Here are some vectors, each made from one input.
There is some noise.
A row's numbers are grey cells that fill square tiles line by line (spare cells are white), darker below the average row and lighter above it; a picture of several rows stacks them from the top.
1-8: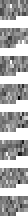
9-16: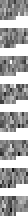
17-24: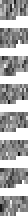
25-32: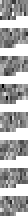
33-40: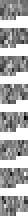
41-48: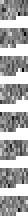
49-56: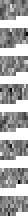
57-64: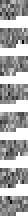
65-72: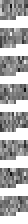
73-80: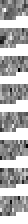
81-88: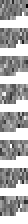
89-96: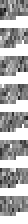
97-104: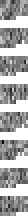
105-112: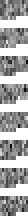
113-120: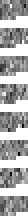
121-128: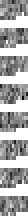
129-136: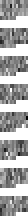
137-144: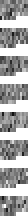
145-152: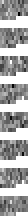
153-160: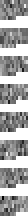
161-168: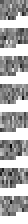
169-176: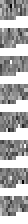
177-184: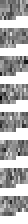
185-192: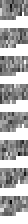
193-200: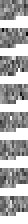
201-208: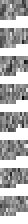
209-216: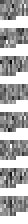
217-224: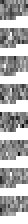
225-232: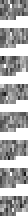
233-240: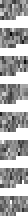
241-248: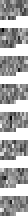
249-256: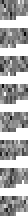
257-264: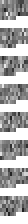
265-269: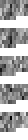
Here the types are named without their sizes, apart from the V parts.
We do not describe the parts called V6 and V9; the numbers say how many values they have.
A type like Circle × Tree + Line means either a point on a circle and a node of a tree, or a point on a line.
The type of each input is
(Bool × Bool × Bool + Unit) × Line × (Line + V6) × V9.
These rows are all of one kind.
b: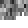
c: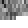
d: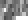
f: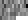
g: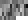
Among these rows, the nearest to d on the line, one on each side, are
c and f.
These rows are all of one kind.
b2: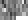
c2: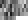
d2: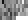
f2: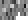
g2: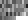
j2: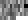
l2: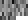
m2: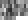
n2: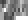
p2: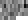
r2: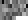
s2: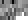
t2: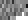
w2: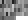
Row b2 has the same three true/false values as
g2, r2 and t2.
